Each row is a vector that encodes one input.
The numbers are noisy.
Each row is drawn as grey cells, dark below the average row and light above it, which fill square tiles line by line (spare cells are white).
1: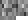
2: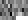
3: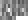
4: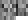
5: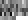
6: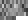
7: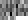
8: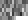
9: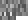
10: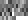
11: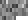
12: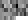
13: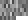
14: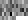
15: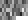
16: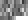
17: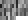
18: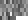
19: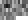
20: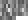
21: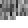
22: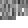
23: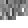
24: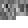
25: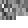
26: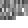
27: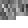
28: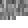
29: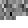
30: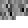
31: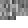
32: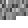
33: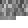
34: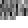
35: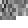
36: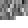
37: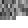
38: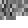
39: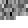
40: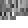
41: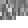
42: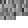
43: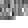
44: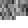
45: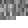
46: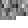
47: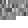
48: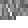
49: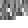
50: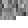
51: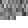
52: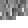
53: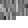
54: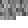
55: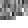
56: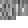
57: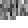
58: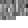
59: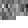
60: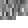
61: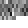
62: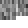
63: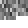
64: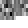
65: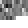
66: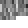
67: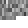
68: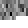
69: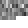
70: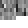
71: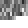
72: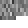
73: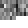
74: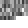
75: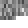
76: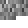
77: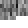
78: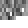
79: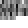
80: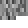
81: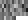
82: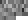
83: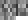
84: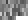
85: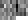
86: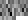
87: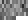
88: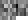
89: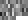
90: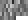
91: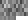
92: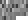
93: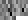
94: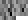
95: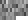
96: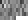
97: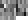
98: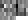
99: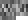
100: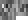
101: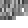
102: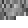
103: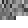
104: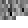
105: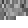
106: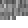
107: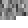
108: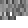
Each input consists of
a point on a 7-point line, together with either one of 6 labels, or a point on a 7-point line.
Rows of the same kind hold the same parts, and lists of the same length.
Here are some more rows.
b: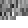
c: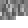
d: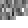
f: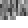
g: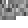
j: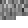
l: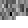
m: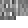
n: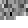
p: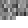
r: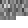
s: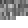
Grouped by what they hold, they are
b, f, l, n
c, d, g, j, m, p, r, s

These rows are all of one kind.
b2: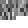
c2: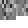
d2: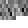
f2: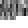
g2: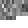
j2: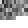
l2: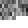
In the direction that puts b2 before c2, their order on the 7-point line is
f2, b2, d2, l2, g2, c2, j2.
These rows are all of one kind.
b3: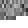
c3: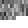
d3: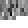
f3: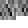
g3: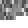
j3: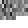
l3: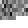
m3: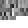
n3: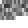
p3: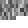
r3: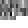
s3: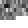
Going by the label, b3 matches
c3, g3 and m3.
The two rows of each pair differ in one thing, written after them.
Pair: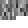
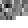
the place on the 7-point line
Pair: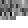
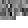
the place on the 7-point line
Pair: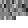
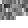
the place on the 7-point line
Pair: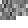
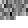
the label
